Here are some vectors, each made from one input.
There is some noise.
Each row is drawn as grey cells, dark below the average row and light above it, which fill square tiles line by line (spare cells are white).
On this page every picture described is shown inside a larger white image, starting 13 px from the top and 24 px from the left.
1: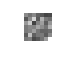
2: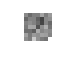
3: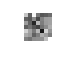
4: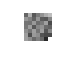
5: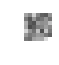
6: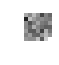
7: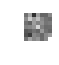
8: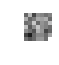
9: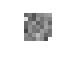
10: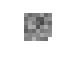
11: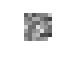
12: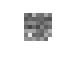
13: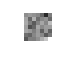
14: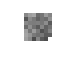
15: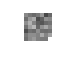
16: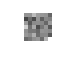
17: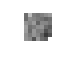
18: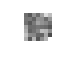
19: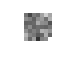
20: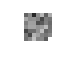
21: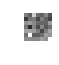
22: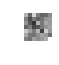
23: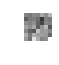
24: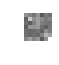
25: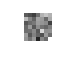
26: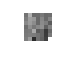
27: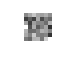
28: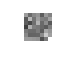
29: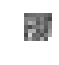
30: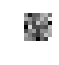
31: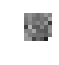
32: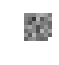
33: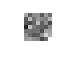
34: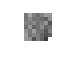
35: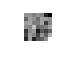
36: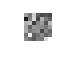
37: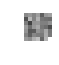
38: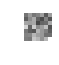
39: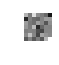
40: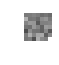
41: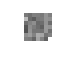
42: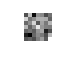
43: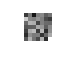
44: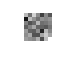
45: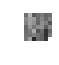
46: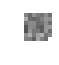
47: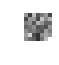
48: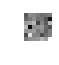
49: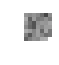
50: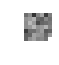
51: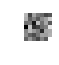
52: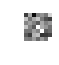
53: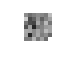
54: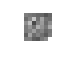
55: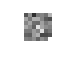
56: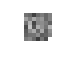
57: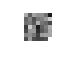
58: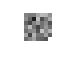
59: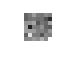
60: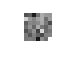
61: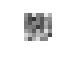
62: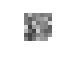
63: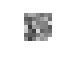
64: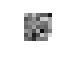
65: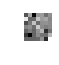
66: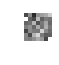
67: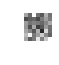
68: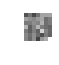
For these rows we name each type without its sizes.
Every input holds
a label.
